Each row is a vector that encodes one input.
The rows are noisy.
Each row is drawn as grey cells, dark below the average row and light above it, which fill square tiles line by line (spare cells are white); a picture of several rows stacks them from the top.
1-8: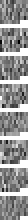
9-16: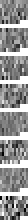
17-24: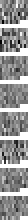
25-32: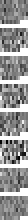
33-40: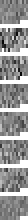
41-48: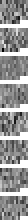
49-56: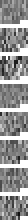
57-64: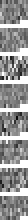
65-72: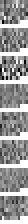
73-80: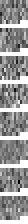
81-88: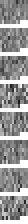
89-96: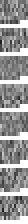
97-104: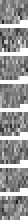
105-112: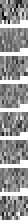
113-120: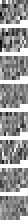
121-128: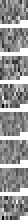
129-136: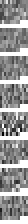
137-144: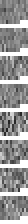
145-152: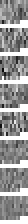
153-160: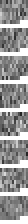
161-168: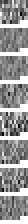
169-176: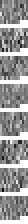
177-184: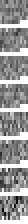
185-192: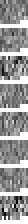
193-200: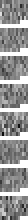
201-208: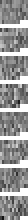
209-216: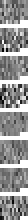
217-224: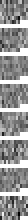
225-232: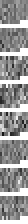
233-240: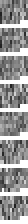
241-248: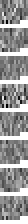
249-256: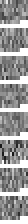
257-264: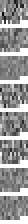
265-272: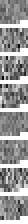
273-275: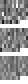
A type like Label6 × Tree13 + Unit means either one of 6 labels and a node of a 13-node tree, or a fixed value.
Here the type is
(Bool × Bool × Bool × Bool + Label10) × Label5 + Line6.
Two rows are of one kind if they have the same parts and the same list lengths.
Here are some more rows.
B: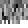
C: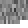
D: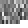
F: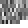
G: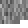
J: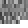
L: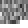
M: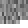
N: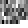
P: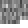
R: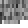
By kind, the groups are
B
C, D, F, G, J, M, R
L, N, P

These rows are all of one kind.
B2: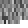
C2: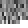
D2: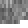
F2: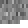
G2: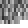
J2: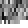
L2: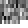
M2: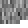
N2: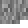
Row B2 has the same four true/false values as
L2 and M2.
